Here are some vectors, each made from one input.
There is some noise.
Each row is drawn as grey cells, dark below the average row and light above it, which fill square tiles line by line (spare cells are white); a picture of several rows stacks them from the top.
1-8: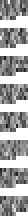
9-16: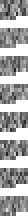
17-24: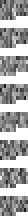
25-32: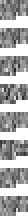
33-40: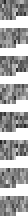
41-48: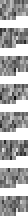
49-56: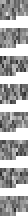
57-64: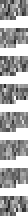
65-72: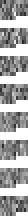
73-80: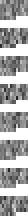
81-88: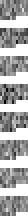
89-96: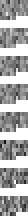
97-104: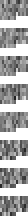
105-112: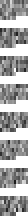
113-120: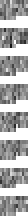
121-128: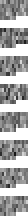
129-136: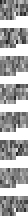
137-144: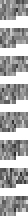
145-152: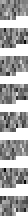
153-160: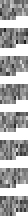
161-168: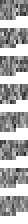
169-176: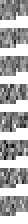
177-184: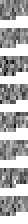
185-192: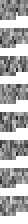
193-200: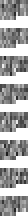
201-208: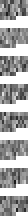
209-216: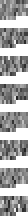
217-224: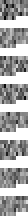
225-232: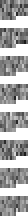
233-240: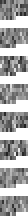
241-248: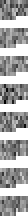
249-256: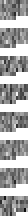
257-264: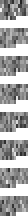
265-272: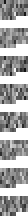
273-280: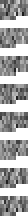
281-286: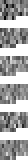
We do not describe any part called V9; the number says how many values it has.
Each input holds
either a point on a 6-point line, or two values of V9, or a list of up to three points on a 5-point line.
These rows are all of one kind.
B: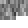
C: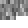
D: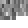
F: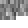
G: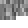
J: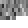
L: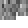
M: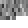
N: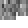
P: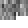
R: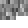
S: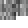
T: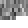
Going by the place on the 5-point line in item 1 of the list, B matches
C, F, G and R.
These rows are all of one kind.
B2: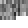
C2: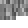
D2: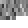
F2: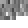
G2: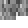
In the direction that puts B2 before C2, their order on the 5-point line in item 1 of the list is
G2, B2, C2, F2, D2.
